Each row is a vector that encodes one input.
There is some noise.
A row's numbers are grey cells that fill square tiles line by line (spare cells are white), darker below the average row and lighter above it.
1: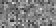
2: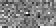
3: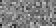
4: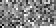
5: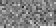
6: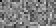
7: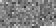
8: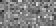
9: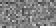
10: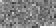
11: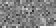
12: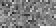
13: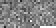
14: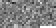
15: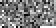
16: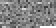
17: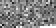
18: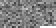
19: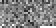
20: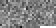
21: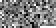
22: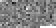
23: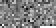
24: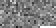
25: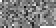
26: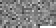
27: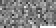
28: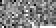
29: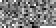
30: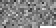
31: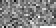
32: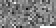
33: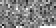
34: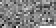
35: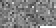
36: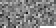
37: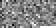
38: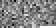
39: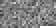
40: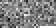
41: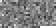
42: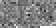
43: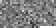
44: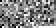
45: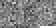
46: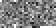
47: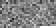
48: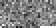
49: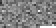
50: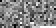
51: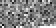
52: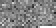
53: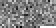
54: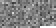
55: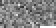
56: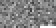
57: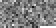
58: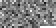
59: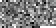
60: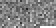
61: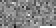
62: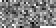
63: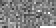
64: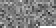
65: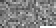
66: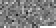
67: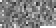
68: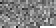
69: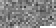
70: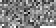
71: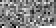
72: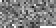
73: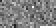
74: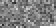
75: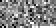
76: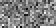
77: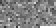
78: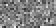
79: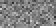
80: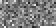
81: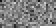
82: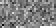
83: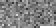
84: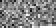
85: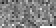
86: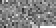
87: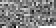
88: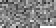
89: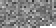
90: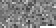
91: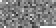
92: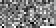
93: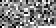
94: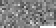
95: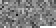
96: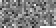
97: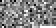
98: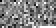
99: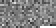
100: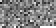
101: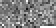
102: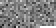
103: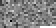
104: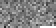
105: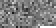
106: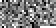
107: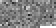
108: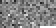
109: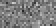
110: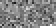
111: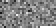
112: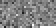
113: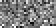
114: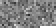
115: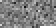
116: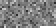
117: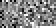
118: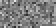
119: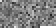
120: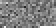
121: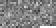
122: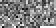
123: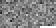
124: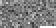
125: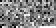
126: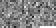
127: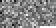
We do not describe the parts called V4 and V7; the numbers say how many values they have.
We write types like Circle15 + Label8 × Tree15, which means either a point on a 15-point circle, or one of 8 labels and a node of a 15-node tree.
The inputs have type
(Bool × Bool × Bool + Unit) × (Tree9 + V7) × V4.
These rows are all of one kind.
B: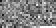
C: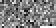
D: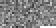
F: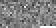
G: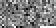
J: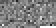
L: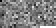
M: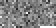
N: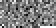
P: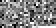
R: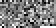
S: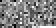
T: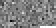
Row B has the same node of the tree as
F, J and R.
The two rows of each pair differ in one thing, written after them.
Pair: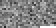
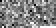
the value of V4
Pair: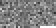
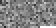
one of the three true/false values
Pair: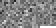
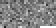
the value of V4
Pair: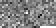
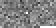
one of the three true/false values
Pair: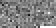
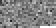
the value of V4
